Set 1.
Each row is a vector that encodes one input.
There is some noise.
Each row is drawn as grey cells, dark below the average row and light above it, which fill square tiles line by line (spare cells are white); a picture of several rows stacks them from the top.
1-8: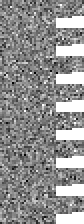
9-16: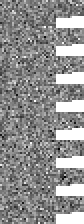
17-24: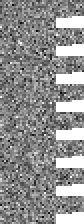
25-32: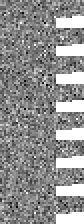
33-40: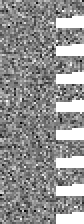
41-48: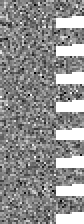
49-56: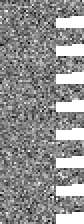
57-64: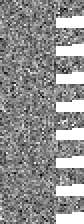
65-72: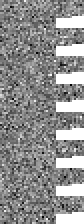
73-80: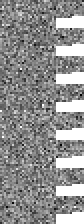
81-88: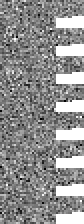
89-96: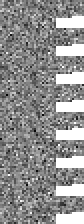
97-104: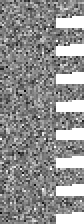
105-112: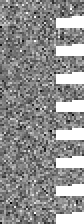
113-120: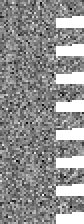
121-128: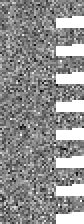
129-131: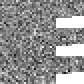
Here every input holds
a point on a 9-point circle, a node of an 11-node tree and three true/false values.
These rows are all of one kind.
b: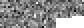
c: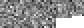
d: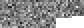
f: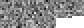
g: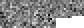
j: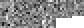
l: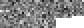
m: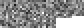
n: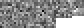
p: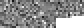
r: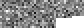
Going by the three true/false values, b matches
d and f.
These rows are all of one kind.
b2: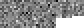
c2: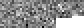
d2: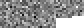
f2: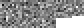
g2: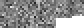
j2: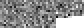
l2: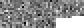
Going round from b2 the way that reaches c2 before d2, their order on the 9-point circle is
b2, l2, j2, c2, g2, d2, f2.
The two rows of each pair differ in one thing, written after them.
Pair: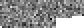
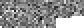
the node of the tree
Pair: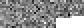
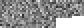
the place on the 9-point circle
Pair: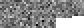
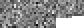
the node of the tree
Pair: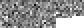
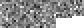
one of the three true/false values
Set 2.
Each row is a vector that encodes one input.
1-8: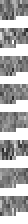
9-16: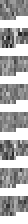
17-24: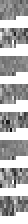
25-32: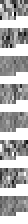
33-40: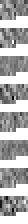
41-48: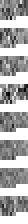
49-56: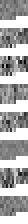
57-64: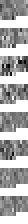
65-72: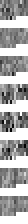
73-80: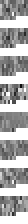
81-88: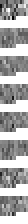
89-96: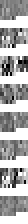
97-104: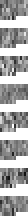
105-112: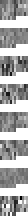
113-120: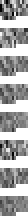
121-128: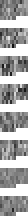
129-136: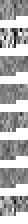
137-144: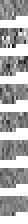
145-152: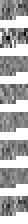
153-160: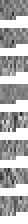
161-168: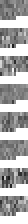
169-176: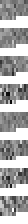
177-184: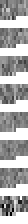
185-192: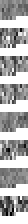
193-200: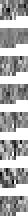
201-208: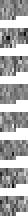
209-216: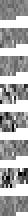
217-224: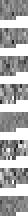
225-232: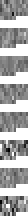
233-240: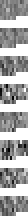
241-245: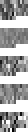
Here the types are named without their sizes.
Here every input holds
a list of points on a line.
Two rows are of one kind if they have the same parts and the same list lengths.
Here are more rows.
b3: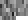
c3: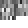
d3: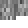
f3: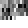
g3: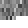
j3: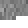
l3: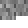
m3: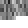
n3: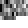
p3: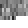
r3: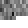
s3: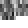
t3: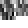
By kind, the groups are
b3, d3, f3, t3
c3, j3, p3, s3
g3, l3, n3, r3
m3

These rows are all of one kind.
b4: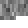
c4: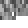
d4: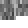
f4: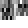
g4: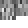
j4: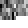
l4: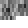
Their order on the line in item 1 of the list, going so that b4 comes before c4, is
g4, d4, l4, f4, b4, j4, c4.
